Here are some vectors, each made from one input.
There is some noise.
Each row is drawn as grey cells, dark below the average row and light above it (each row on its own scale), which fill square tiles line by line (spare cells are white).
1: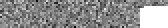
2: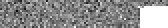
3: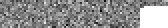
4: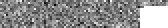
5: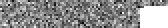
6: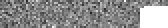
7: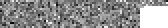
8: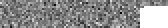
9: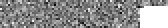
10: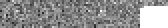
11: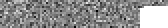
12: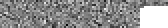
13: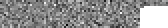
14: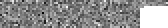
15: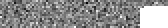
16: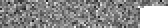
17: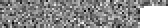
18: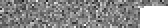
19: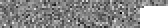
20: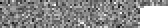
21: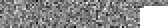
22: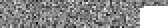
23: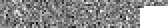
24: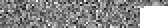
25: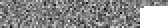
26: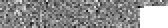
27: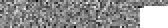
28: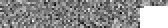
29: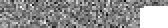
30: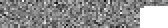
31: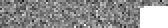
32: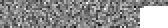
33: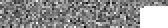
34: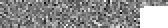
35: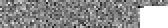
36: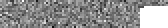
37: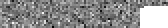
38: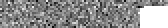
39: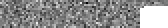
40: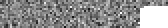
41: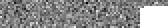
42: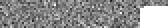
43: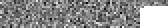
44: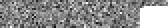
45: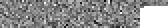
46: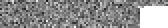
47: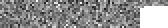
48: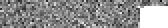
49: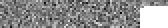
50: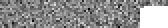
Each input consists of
one of 7 labels, together with either a fixed value, or a node of a 7-node tree.
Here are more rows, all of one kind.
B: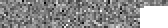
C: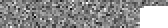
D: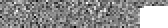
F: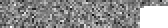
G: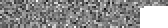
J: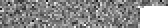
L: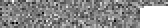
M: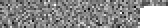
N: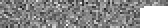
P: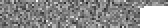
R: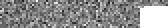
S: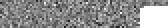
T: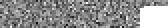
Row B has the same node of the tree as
J and R.
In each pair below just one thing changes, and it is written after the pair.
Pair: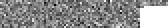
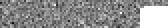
the label
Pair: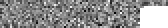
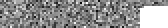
the node of the tree
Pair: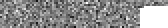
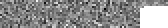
the node of the tree
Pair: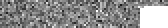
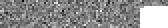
the label
